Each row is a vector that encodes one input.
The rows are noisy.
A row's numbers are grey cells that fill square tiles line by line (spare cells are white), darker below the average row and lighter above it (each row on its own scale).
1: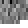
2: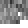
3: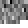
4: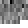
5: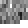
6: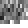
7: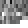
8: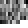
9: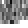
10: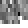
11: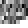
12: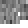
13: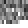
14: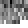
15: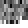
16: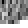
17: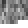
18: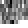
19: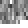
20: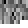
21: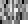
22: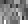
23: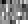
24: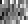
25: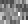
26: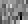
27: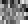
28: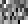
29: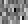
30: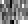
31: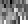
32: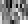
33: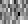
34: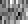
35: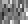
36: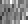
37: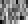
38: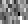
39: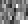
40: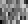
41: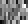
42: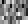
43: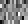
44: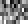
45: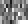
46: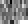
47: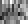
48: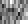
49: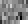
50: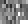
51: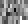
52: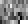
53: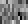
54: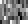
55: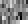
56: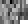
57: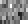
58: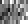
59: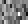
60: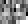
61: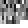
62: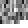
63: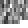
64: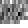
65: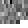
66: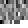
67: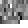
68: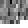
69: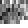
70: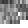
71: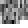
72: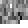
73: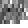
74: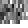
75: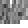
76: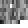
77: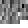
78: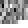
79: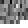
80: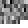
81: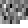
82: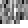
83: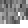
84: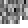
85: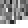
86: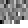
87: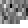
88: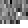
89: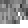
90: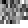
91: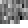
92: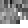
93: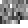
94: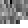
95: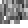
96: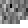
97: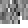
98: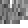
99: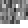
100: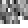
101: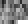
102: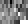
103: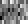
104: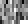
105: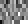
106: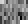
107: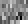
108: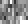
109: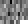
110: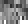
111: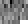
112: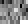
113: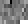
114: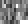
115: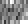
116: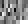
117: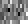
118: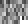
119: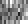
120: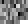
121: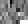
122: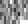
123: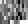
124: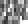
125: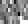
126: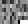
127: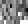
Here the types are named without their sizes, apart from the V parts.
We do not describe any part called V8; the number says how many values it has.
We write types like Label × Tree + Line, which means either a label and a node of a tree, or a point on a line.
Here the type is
(Circle + V8) × Label.
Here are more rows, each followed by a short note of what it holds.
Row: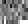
a label and a value of V8
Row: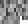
a point on a circle and a label
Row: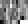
a point on a circle and a label
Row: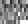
a label and a value of V8
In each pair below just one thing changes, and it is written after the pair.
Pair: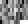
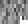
the place on the circle
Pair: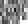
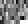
the place on the circle
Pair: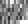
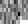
the place on the circle
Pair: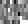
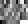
the place on the circle
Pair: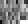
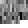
the place on the circle
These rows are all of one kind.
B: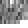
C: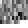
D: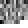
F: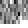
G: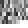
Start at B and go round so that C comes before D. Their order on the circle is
B, C, D, G, F.
